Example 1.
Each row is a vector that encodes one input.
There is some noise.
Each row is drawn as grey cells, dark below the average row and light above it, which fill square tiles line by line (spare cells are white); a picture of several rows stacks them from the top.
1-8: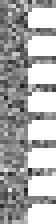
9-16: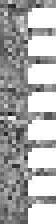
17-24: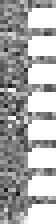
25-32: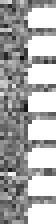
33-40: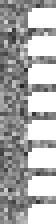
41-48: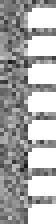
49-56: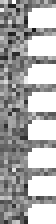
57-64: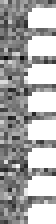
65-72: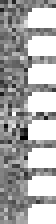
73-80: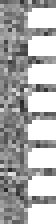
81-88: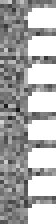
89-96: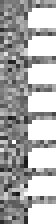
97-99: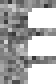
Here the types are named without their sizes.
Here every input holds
four true/false values.
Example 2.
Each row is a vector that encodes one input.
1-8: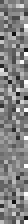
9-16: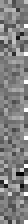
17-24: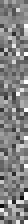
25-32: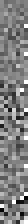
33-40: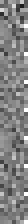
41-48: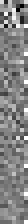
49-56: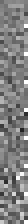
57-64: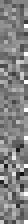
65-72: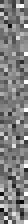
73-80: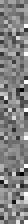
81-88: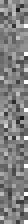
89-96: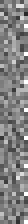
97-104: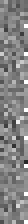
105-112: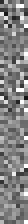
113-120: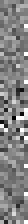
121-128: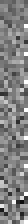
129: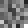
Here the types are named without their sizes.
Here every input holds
a label.
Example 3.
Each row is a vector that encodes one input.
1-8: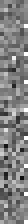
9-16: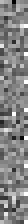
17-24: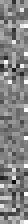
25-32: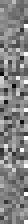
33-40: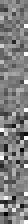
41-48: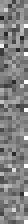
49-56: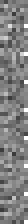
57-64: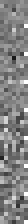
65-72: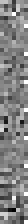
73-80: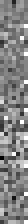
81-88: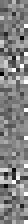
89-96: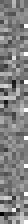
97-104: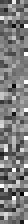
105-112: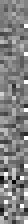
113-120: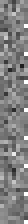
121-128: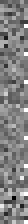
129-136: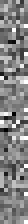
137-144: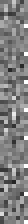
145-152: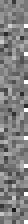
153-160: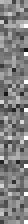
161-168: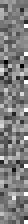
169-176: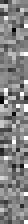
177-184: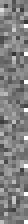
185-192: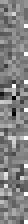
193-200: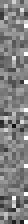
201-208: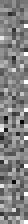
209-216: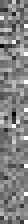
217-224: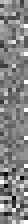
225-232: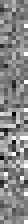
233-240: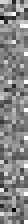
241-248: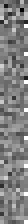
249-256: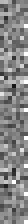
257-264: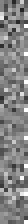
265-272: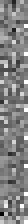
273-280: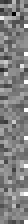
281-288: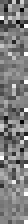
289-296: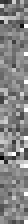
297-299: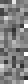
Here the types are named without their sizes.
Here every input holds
a point on each of two lines.
